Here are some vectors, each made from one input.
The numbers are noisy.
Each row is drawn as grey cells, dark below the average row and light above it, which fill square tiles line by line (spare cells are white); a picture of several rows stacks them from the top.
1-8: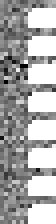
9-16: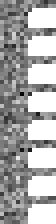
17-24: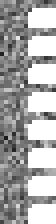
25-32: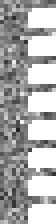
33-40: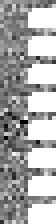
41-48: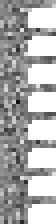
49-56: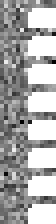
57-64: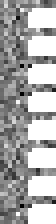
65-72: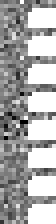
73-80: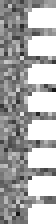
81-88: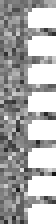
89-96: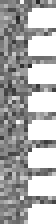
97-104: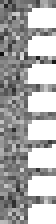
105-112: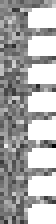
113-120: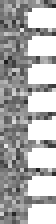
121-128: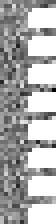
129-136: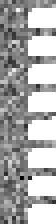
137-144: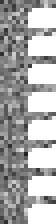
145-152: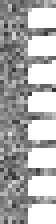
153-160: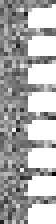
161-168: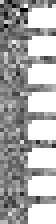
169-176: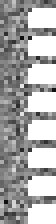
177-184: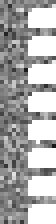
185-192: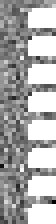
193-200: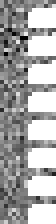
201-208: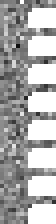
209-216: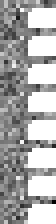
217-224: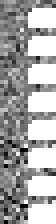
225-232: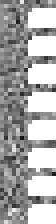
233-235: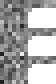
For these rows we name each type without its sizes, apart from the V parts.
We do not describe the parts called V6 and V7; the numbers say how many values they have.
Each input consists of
either a fixed value, or a label, a true/false value, a value of V6 and a value of V7.
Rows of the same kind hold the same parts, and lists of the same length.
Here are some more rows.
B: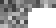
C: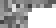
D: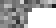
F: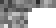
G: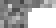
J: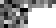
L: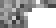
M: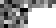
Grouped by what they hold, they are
B, C, D, F, G, L
J, M

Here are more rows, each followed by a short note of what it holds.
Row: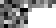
a fixed value
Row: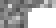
a label, a true/false value, a value of V6 and a value of V7
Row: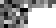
a fixed value
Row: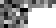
a fixed value
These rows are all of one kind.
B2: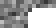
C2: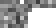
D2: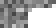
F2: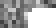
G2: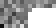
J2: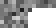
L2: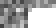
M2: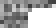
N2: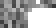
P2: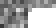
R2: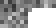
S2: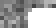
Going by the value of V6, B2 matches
L2 and P2.
